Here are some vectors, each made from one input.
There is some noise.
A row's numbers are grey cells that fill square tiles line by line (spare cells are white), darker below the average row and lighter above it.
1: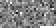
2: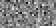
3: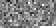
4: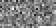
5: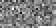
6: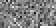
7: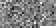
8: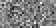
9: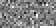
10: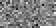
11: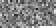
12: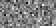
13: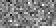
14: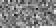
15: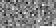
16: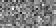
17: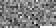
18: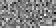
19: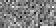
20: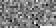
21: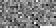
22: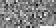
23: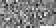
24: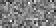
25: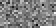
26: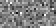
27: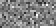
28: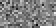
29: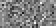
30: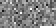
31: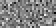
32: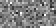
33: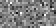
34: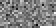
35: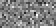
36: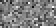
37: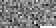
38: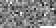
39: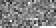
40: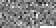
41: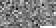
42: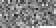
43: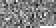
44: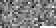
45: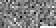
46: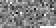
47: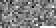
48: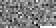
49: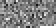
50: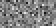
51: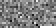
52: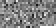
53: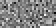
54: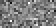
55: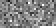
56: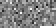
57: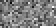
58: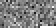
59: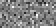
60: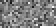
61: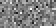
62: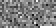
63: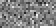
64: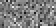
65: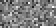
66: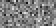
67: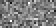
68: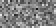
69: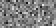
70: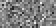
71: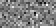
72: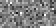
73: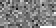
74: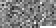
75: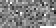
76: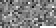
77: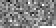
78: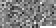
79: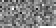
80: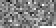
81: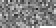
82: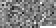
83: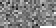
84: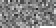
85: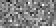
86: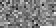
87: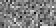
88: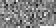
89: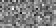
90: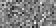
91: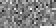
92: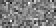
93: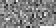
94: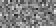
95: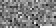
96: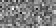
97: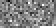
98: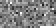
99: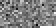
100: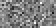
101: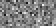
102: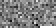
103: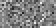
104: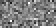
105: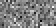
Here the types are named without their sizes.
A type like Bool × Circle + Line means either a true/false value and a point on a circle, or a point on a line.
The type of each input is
Circle + Line.
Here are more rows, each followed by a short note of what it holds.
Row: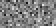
a point on a circle
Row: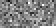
a point on a circle
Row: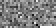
a point on a line
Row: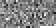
a point on a line
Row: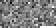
a point on a circle
